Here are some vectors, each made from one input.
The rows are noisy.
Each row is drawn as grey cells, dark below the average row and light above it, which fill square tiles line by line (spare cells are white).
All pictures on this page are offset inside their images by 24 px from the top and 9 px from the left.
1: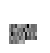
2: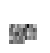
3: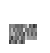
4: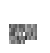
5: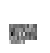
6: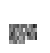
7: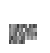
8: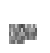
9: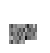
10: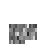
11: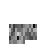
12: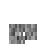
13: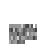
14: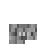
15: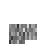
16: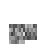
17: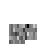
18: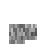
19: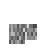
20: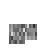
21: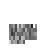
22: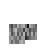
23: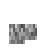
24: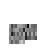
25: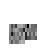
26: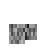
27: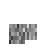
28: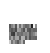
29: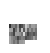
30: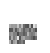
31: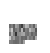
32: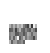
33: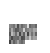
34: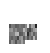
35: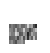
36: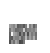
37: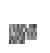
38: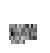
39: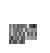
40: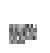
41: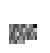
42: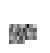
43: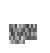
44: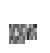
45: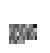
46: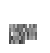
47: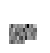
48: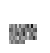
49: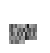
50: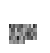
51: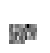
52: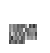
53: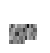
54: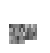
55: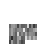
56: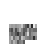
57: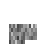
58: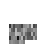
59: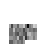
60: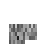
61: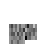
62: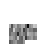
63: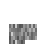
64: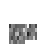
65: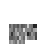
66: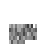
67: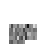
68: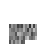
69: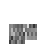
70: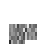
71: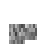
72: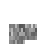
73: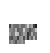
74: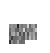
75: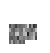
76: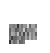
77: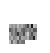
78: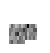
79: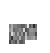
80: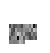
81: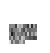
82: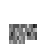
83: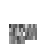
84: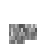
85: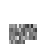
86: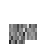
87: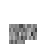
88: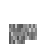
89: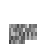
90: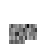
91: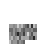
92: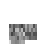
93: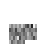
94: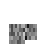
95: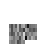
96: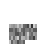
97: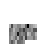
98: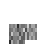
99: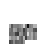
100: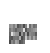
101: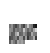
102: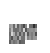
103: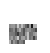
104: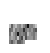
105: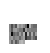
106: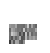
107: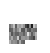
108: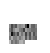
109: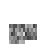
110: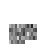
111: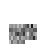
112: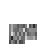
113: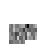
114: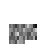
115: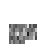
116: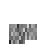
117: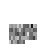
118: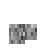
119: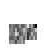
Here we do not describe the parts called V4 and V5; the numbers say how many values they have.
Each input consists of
a point on a 6-point line, together with either a point on a 6-point line, or a value of V4 and a value of V5.
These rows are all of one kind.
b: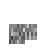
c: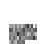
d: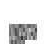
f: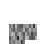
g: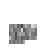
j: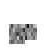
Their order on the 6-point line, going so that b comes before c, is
b, f, g, d, j, c.
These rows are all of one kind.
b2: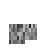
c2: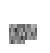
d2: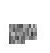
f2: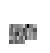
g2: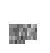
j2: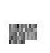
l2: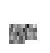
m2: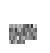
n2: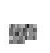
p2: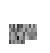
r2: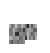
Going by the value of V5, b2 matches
f2 and g2.
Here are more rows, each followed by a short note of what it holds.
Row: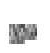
a point on a 6-point line, a value of V4 and a value of V5
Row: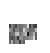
a point on each of two 6-point lines
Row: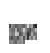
a point on each of two 6-point lines
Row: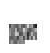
a point on each of two 6-point lines
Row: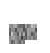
a point on a 6-point line, a value of V4 and a value of V5
